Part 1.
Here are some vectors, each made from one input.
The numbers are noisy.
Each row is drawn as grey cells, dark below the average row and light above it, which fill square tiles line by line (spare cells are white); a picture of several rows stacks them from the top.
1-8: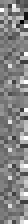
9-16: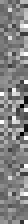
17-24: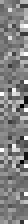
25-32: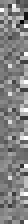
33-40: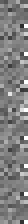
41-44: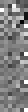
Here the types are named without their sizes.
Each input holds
a list of points on a line.
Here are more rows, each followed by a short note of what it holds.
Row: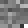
a list of two items
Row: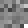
a list of two items
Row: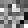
the empty list
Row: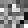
the empty list
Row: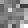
a list of one item
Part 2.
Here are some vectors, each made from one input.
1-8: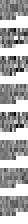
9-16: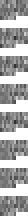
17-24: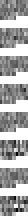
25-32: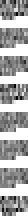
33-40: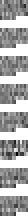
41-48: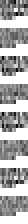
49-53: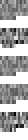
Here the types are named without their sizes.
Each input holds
a label and a true/false value.
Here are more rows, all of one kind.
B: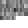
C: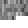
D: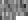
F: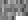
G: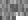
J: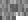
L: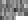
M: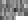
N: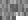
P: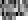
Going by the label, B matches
L and M.
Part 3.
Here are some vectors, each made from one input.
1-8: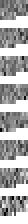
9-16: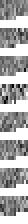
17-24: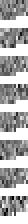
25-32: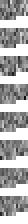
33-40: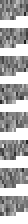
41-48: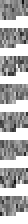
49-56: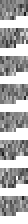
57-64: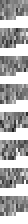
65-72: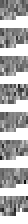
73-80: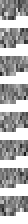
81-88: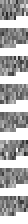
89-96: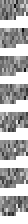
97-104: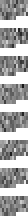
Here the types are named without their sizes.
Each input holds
a list of points on a line.
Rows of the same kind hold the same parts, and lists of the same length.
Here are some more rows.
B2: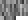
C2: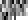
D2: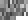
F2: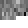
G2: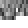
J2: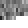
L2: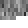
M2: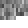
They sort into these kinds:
B2, D2, G2
C2
F2, J2, L2, M2

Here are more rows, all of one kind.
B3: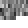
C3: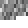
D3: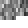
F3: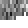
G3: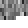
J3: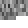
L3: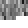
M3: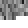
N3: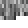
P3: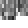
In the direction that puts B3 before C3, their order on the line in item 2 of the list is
N3, F3, B3, M3, J3, G3, P3, L3, D3, C3.
